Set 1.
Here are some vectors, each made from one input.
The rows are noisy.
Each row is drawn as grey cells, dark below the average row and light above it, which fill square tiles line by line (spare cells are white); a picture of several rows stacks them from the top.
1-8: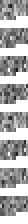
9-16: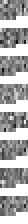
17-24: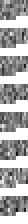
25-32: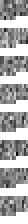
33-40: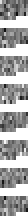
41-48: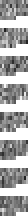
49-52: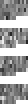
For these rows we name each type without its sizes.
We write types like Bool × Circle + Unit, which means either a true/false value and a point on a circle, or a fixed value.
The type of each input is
(Bool × Bool × Bool + Unit) × Line.
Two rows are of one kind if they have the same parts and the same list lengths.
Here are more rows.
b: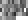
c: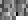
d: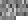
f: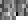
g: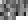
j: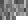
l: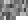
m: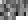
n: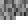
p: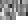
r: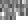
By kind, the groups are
b, j, l, n, p, r
c, d, f, g, m

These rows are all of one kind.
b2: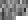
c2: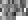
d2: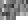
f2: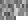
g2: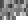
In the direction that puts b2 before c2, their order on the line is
f2, g2, b2, d2, c2.
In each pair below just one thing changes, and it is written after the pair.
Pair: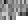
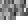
the place on the line
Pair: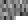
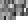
the place on the line
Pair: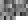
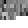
the place on the line
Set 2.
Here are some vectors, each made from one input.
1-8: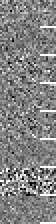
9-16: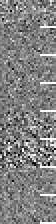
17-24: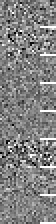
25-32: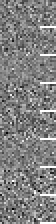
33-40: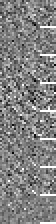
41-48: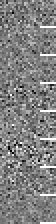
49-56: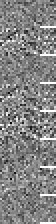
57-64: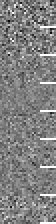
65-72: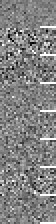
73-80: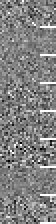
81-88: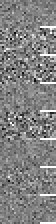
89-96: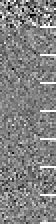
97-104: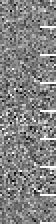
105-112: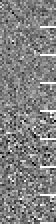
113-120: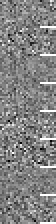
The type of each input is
Line8 + Line14.
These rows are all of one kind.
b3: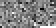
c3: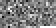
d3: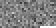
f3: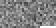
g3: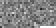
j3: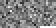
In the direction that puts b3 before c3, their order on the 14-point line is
j3, f3, d3, b3, g3, c3.
